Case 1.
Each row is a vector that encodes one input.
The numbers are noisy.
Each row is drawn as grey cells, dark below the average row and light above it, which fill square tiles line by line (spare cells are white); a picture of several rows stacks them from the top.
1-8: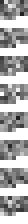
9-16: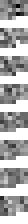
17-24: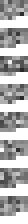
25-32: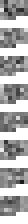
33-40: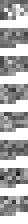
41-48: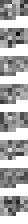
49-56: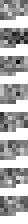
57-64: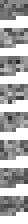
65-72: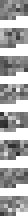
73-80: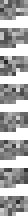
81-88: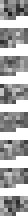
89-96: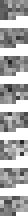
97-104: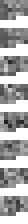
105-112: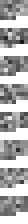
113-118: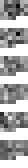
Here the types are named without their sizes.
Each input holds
a point on each of two lines and a true/false value.
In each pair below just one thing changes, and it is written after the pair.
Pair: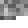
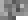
the place on one of the two lines
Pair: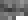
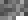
the place on one of the two lines
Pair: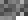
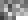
the true/false value
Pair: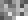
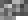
the true/false value
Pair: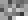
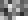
the true/false value
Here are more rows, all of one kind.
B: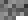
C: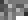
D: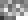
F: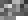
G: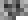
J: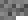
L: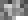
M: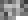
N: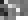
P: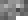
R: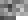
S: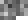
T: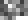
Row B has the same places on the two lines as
D, J and S.
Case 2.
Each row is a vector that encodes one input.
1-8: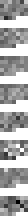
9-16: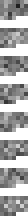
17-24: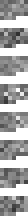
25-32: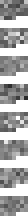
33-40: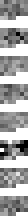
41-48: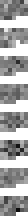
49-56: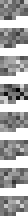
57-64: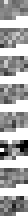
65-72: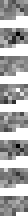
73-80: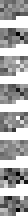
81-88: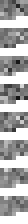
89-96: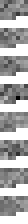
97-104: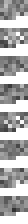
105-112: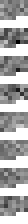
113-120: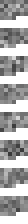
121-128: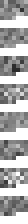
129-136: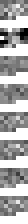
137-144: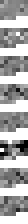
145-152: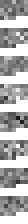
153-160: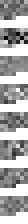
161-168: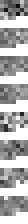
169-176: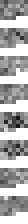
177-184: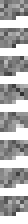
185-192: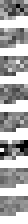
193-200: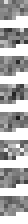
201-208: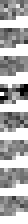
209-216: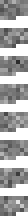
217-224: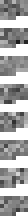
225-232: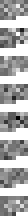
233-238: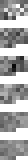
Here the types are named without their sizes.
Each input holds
either a fixed value, or a point on each of two lines and a true/false value.
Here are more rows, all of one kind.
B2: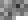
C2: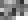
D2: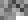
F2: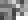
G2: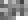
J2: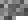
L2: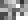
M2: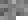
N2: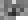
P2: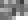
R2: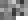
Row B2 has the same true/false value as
D2, J2 and M2.
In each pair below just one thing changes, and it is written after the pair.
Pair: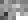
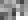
the true/false value
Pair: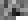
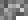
the true/false value
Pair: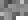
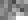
the place on one of the two lines
